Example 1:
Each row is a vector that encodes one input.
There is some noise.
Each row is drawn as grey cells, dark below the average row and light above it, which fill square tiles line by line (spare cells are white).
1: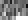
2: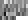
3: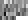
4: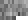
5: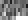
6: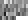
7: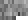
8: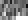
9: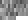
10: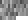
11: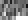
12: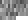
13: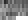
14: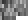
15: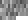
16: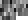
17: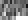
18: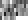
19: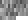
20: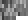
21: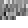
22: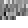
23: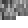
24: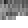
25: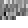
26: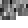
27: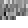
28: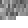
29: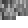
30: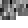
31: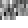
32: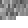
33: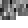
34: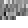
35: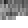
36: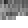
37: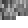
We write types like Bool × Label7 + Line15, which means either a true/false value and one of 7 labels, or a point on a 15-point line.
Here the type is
Bool × Line4.
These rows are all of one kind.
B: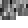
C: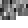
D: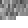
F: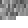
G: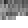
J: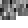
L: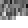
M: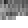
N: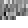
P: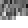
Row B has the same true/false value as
C, J and N.
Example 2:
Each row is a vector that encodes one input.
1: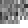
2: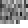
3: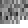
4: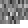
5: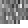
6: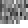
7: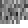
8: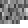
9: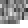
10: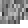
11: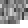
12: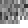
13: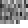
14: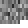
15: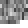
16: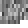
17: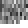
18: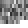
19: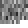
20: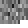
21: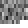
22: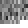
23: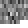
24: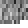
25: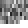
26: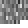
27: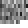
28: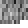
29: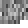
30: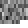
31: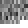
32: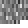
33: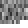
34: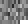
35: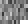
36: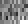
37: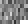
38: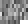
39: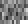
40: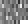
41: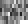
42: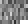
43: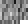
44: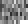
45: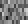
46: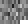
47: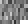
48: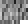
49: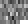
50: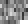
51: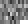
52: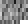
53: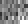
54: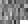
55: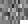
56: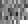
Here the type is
Line7 + Tree8.
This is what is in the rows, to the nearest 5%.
About 55% of them hold a point on a 7-point line. The rest hold a node of an 8-node tree.
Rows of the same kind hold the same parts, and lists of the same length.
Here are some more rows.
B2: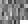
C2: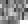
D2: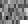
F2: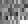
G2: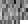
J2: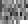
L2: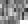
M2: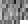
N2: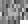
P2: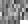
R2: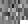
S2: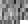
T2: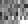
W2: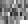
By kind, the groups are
B2, C2, G2, L2, M2, N2, P2, R2, S2
D2, F2, J2, T2, W2

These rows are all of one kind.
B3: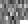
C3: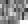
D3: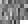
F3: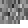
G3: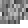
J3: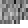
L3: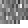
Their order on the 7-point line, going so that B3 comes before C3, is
L3, F3, B3, D3, J3, G3, C3.
